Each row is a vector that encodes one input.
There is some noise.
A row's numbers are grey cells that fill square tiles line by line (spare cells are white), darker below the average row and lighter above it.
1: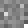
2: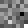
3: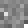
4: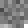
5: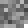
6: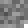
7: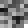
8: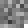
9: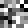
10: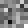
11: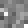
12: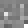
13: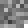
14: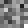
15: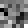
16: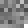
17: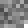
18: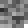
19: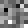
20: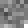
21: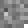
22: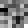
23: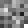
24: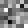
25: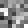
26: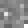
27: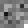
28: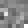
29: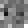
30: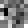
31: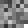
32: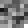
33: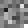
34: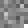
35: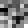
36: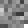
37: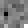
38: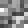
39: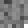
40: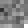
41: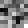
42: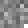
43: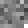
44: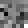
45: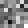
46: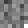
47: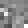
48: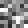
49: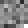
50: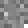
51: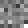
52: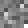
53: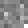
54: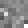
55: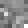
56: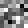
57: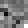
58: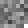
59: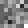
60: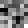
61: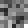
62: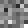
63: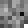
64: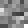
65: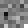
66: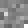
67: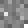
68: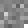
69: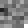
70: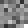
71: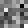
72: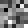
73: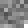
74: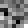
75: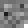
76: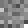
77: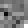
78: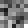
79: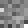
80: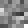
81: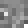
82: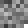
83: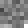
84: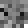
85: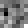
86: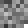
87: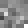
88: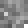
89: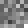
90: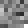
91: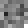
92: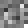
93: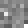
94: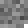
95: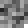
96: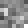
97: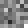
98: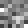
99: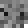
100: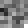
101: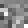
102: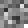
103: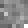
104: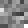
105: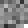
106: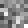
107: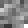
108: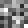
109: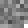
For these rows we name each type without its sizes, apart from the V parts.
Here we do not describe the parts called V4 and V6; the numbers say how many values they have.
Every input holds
a true/false value, together with either a label, or a value of V4 and a value of V6.
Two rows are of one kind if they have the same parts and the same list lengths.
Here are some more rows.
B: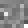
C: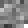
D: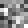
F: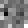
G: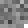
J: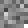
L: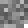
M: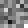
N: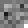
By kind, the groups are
B, D, G, J, L, M
C, F, N

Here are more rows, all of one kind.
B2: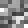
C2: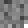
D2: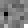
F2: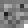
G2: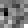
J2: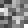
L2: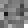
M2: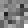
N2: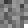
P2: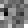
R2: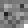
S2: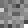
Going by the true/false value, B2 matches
J2 and S2.
